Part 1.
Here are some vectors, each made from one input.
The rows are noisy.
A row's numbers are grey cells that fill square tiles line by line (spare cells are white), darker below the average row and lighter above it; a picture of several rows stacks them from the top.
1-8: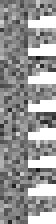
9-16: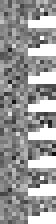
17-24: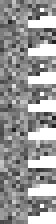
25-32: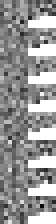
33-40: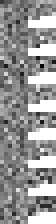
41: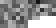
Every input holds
either a point on a 4-point line, or a point on a 5-point line.
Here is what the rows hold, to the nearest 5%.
About 55% of them hold a point on a 4-point line. The rest hold a point on a 5-point line.
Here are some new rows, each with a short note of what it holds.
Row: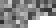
a point on a 5-point line
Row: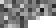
a point on a 5-point line
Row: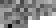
a point on a 4-point line
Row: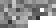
a point on a 4-point line
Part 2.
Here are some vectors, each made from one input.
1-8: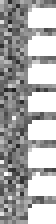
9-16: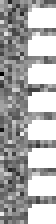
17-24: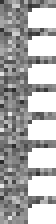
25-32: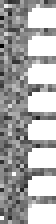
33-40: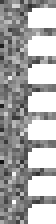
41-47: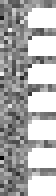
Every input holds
either a point on a 5-point line, or a point on a 7-point line.
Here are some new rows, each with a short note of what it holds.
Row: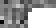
a point on a 7-point line
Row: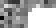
a point on a 5-point line
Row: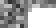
a point on a 5-point line
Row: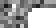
a point on a 7-point line
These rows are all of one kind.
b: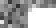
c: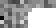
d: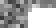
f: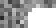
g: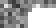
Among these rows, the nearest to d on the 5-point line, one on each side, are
b and g.
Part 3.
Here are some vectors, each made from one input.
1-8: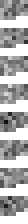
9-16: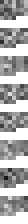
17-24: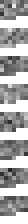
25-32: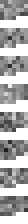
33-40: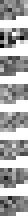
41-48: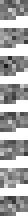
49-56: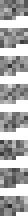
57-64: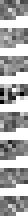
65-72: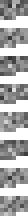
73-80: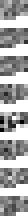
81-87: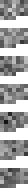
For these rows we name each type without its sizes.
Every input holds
a list of points on a circle.
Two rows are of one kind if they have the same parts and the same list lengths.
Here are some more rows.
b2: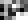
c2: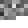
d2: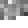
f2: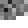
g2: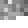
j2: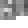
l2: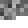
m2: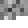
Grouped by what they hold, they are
b2
c2, d2, g2, j2, l2
f2, m2

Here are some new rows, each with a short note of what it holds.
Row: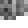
a list of one item
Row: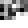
the empty list
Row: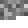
a list of two items
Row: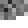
a list of one item
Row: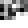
the empty list
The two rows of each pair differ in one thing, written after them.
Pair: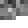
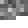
the place on the circle in item 2 of the list
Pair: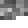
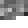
the place on the circle in item 2 of the list
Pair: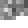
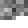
the place on the circle in item 1 of the list
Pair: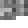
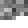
the place on the circle in item 2 of the list
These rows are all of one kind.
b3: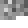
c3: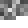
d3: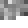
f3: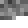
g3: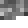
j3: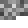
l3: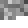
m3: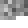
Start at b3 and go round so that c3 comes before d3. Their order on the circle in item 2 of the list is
b3, m3, f3, l3, c3, g3, d3, j3.
